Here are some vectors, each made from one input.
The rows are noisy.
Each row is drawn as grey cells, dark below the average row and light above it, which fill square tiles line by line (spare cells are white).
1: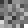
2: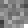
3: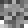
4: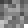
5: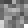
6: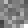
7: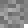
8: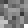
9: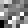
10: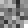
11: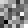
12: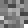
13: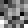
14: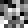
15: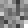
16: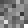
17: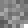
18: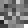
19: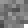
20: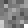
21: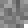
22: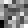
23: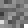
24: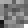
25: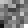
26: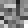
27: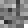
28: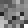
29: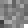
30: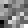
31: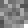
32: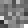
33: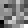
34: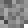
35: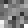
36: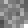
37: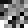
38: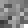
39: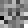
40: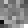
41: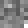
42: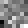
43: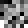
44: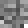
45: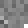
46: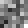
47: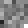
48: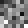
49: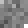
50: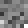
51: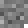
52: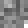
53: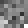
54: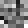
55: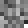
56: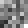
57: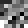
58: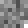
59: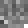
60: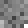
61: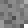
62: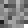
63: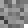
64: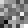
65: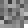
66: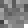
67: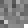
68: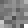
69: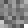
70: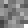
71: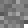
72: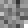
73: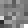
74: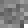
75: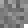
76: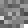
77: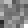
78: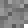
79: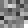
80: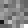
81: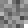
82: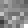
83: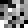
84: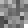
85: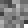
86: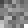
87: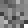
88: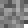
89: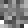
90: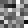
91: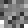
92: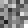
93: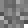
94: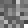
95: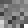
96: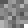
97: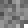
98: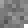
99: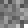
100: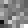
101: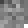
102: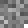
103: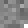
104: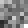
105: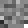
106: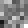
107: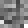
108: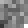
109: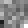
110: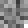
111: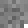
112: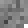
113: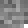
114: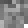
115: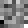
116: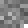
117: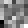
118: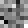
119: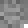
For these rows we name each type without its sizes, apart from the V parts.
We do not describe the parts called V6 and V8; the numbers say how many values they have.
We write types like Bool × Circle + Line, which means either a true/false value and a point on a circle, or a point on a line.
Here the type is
(Bool × V8 + V6) × (Tree + Unit).
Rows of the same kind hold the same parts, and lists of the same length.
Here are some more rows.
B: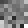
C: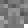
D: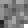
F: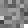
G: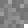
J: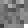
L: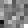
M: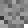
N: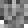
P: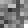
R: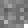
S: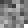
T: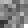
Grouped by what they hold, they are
B, D, J, P, T
C, F, G, L, R
M, N
S

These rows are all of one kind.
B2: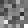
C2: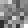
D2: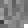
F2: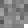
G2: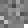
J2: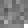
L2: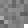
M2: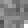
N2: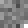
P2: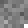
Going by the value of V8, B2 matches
G2 and J2.
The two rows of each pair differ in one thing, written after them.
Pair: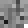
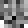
the value of V8
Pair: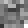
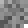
the true/false value
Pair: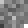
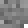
the true/false value
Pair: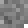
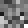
the node of the tree
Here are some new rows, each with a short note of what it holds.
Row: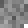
a true/false value and a value of V8
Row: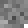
a true/false value and a value of V8
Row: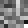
a node of a tree and a value of V6
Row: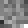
a value of V6
